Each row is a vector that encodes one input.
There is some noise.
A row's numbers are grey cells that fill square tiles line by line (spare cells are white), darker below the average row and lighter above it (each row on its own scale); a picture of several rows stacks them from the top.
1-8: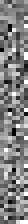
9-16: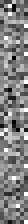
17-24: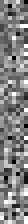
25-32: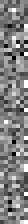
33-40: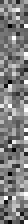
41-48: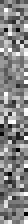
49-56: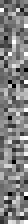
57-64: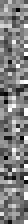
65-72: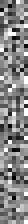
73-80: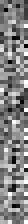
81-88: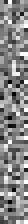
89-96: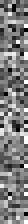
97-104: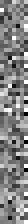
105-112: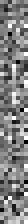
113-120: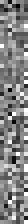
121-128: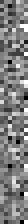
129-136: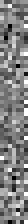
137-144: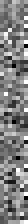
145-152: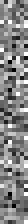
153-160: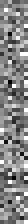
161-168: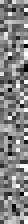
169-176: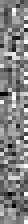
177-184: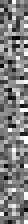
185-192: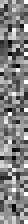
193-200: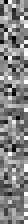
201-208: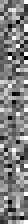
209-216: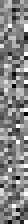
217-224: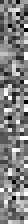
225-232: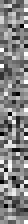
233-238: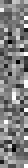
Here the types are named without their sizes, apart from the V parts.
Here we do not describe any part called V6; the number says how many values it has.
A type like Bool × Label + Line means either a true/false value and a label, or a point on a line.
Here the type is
(Bool × Bool × Bool + Unit) × V6 + Line.
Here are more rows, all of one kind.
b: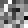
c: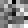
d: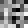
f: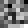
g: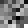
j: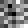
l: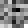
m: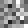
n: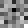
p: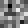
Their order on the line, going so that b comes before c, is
n, b, l, d, g, c, m, j, p, f.
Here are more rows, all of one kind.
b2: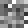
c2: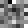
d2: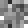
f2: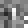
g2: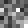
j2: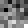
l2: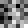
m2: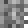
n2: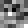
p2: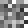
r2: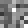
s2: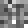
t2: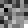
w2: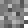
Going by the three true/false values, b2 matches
d2, p2 and w2.
